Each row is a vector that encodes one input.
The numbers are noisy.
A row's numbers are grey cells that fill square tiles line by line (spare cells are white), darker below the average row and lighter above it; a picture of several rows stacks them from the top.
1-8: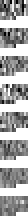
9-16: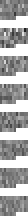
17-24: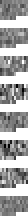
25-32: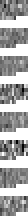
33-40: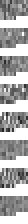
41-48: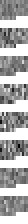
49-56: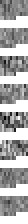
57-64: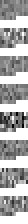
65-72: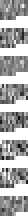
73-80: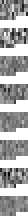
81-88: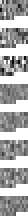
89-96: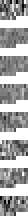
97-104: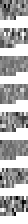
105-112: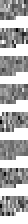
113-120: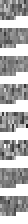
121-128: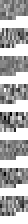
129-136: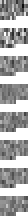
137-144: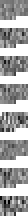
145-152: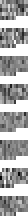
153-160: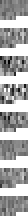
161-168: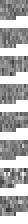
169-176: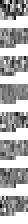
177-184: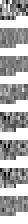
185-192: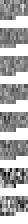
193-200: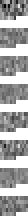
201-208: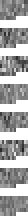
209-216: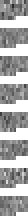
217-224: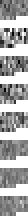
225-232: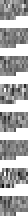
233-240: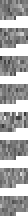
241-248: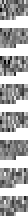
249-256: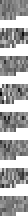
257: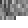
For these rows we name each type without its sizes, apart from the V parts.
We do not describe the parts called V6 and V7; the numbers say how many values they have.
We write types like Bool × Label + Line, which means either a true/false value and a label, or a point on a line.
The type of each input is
Bool × (Tree + V6) + V7.
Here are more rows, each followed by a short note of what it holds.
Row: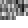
a value of V7
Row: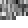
a value of V7
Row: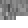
a node of a tree and a true/false value
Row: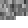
a true/false value and a value of V6
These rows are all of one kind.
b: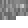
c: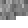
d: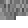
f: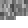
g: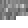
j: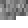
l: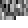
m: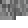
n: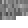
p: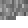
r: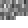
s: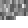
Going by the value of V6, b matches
d, g, p and s.
